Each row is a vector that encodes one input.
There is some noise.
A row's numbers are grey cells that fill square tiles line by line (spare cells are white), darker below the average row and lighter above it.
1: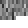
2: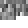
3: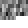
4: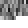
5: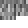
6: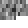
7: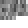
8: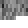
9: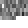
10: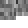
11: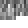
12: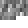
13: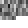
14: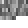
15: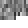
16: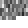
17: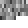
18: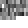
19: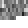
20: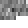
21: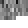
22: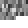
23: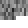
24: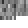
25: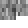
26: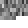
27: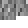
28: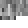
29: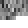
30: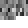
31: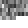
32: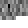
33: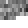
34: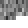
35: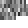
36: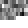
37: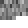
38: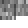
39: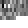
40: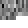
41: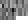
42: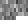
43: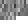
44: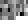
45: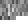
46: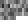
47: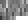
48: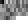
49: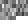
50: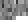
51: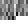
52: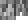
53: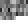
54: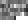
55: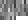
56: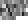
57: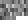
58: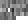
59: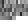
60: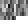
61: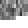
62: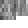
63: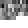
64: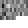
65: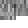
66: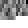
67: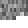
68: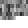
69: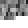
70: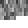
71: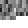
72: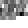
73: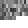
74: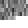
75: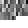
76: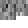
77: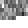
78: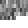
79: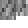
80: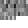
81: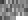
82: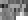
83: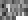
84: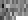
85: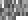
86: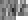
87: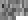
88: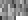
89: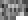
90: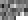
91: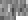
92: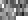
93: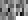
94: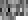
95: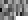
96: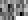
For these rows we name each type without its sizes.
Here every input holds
a point on a circle and a true/false value, together with either a point on a circle, or a fixed value.
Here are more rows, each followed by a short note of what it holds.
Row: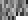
a point on each of two circles and a true/false value
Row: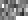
a point on a circle and a true/false value
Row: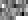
a point on a circle and a true/false value
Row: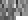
a point on each of two circles and a true/false value
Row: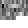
a point on each of two circles and a true/false value
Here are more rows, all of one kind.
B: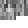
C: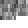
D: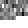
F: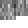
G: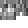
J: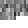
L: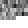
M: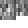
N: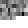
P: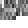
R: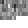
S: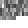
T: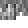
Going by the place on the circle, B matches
L and N.
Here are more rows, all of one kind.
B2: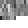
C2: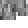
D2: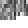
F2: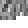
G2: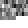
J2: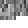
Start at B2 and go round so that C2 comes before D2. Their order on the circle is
B2, C2, F2, D2, J2, G2.
